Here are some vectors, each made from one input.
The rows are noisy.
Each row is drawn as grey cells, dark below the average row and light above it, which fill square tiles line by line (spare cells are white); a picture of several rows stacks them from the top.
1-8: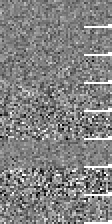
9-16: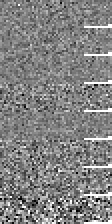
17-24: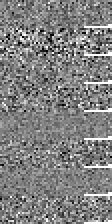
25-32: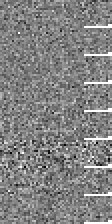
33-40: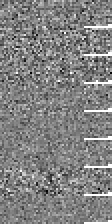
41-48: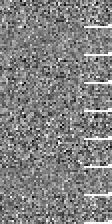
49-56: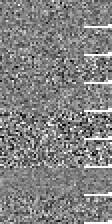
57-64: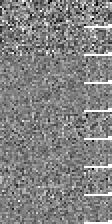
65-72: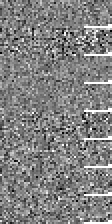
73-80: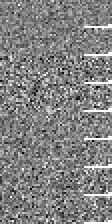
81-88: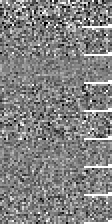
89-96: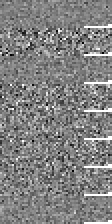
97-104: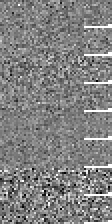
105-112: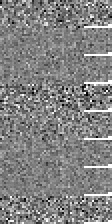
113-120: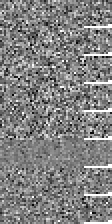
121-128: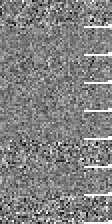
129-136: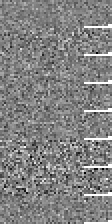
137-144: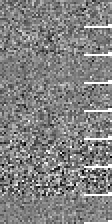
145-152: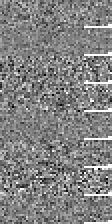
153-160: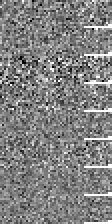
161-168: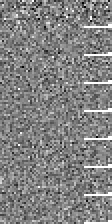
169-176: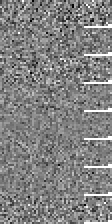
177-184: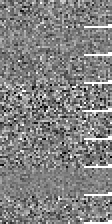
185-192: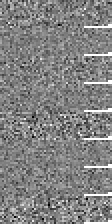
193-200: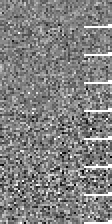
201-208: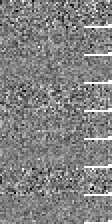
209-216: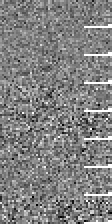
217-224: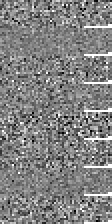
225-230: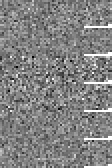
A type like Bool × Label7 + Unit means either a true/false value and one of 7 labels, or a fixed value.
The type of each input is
Bool × (Circle10 + Unit) + Circle9.
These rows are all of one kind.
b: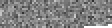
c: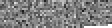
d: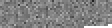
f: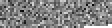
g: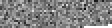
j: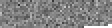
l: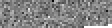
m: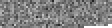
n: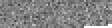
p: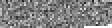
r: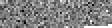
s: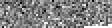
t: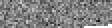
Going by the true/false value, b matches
c and p.
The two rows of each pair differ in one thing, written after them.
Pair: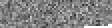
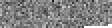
the place on the 10-point circle
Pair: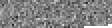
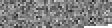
the true/false value
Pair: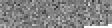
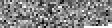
the true/false value
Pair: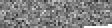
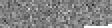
the true/false value
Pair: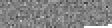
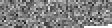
the true/false value
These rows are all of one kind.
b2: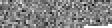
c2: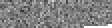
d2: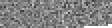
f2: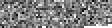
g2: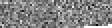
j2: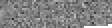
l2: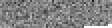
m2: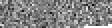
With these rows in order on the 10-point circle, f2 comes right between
j2 and l2.
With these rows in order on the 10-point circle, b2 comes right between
c2 and g2.
